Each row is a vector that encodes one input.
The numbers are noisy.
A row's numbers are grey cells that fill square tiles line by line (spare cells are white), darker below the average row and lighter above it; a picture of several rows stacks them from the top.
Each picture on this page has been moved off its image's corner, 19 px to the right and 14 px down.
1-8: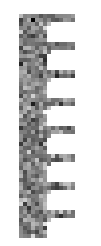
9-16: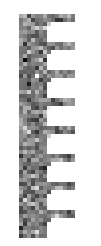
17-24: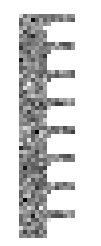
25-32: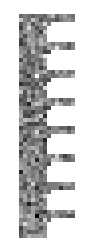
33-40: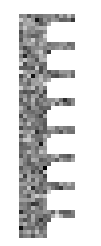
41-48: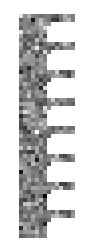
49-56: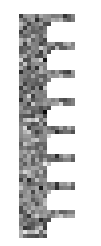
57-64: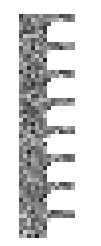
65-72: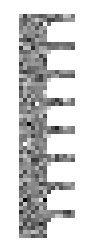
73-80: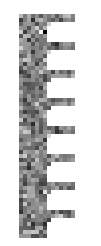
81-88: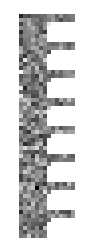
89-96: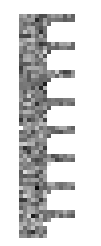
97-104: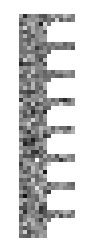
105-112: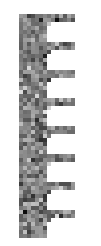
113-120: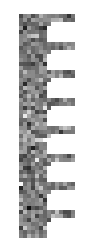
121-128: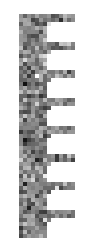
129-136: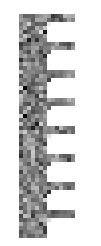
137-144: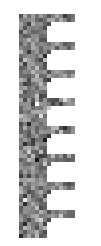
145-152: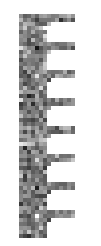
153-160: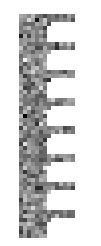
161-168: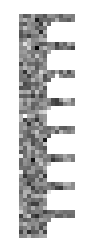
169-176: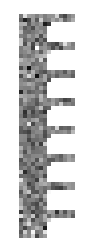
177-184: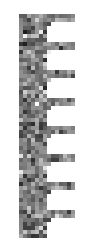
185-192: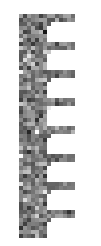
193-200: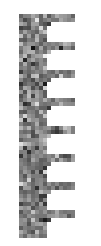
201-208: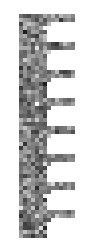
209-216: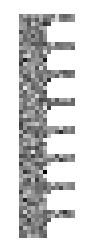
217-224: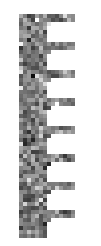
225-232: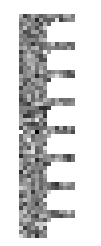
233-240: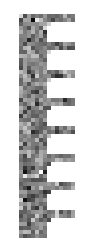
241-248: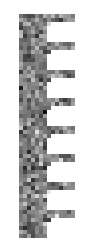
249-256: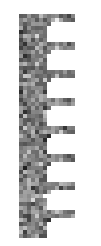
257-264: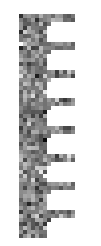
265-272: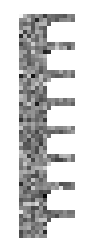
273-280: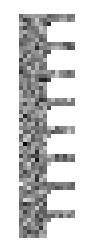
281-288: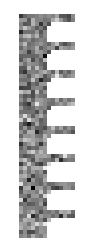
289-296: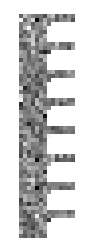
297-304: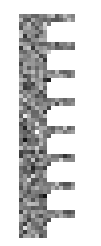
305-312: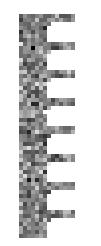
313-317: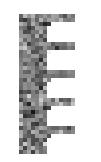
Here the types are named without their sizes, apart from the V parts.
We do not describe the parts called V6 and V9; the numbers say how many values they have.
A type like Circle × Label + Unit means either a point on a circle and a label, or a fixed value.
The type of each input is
Bool × (Circle + V6) × Tree × V9.
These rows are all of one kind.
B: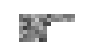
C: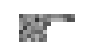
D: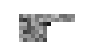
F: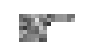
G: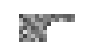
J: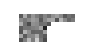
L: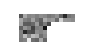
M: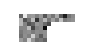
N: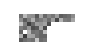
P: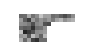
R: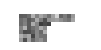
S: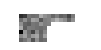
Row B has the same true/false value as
D, F, P and R.
